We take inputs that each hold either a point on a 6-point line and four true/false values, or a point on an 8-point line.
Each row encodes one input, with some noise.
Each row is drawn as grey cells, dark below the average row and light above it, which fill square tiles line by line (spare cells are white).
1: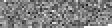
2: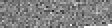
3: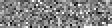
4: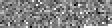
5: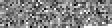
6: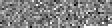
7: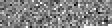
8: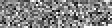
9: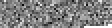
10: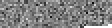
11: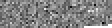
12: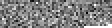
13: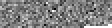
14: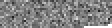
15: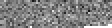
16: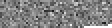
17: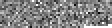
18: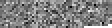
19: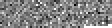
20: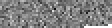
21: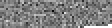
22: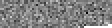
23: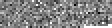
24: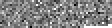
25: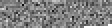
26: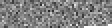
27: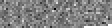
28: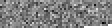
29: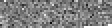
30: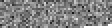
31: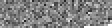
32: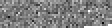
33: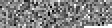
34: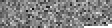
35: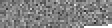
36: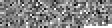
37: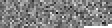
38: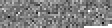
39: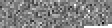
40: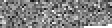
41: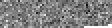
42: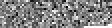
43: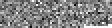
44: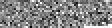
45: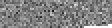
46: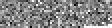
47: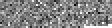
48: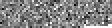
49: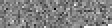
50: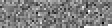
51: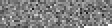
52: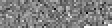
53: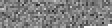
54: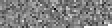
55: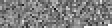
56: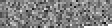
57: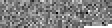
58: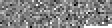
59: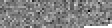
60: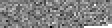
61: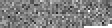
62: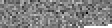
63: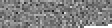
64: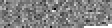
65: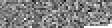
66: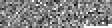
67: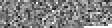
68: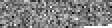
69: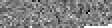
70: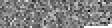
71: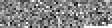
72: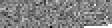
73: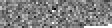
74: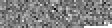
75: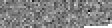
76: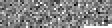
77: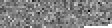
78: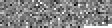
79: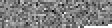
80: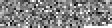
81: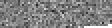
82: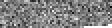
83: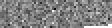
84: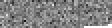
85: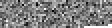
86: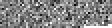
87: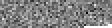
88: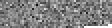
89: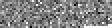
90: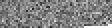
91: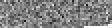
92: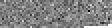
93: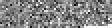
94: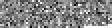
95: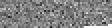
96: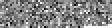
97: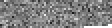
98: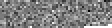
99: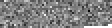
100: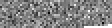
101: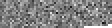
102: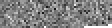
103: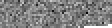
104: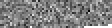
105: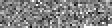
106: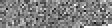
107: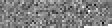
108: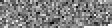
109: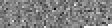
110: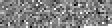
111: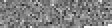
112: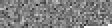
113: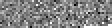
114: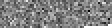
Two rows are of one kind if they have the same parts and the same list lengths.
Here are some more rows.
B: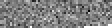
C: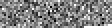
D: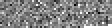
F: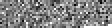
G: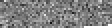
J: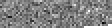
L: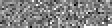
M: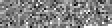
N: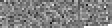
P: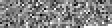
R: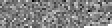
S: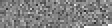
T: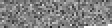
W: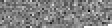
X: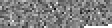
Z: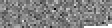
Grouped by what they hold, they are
B, C, G, J, N, R, S, T, W, X, Z
D, F, L, M, P

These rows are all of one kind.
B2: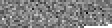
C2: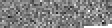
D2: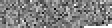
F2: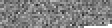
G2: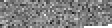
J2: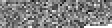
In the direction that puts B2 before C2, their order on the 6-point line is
G2, J2, D2, B2, F2, C2.
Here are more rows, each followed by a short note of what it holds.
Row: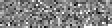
a point on an 8-point line
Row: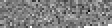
a point on a 6-point line and four true/false values
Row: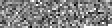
a point on an 8-point line
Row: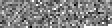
a point on an 8-point line
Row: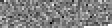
a point on a 6-point line and four true/false values
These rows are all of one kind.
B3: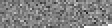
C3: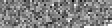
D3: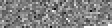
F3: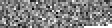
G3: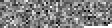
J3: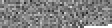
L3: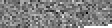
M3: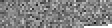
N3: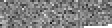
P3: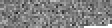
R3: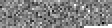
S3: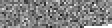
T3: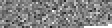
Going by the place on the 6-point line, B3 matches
F3, M3 and S3.
